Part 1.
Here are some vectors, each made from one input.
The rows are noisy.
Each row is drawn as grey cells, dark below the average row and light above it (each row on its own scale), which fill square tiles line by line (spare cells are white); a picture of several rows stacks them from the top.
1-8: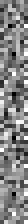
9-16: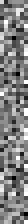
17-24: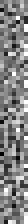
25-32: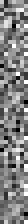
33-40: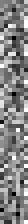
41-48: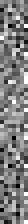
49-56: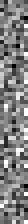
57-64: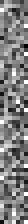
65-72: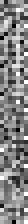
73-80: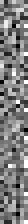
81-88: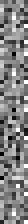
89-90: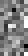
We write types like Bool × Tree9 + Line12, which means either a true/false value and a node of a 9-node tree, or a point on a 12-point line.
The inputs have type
Bool × Circle5 + Tree9.
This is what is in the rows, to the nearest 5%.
About 45% of them hold a point on a 5-point circle and a true/false value. The rest hold a node of a 9-node tree.
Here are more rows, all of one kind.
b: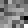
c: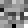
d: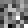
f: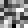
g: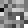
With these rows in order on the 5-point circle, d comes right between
b and g.
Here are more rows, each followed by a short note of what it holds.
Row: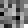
a node of a 9-node tree
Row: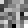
a point on a 5-point circle and a true/false value
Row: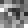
a node of a 9-node tree
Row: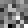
a point on a 5-point circle and a true/false value
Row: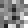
a node of a 9-node tree
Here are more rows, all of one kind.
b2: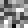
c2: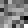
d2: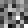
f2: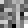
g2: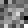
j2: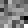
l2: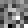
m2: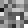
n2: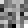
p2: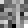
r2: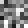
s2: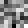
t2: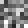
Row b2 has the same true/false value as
c2, j2, m2 and s2.
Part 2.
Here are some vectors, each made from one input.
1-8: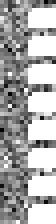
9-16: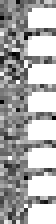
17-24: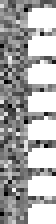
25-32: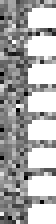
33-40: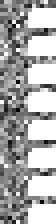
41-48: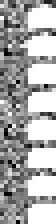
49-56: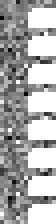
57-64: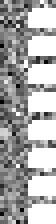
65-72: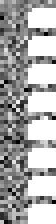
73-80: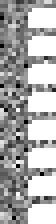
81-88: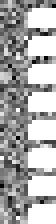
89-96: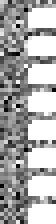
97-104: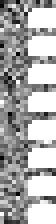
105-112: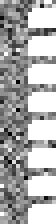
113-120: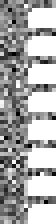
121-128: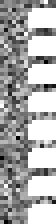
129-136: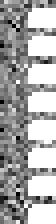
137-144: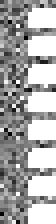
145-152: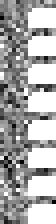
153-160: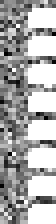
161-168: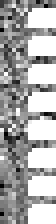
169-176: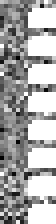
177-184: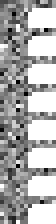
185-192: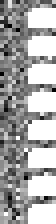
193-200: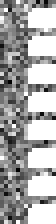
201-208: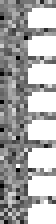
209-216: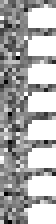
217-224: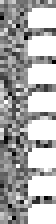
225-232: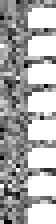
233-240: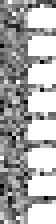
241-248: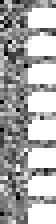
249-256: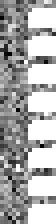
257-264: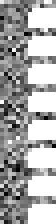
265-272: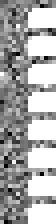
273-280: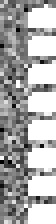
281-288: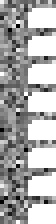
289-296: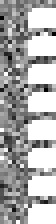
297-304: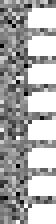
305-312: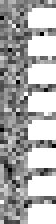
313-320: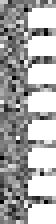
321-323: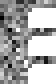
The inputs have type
(Bool × Circle9 + Unit) × Line9.
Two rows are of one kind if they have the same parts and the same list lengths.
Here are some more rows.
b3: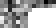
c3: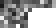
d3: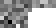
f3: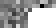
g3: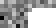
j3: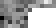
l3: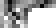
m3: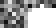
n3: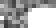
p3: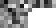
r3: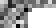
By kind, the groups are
b3, c3, d3, f3, l3, m3, n3, p3
g3, j3, r3

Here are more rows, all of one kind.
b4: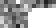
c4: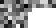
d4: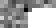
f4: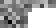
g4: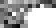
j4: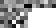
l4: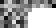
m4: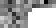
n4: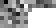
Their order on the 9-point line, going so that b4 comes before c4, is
d4, m4, b4, g4, n4, l4, c4, j4, f4.
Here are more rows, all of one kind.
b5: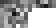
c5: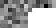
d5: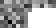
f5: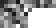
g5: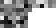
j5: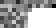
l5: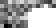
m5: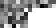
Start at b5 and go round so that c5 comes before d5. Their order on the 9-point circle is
b5, l5, f5, g5, c5, d5, m5, j5.
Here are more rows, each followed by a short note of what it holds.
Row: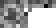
a point on a 9-point circle, a point on a 9-point line and a true/false value
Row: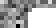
a point on a 9-point line
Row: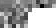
a point on a 9-point circle, a point on a 9-point line and a true/false value
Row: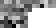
a point on a 9-point circle, a point on a 9-point line and a true/false value
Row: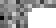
a point on a 9-point line
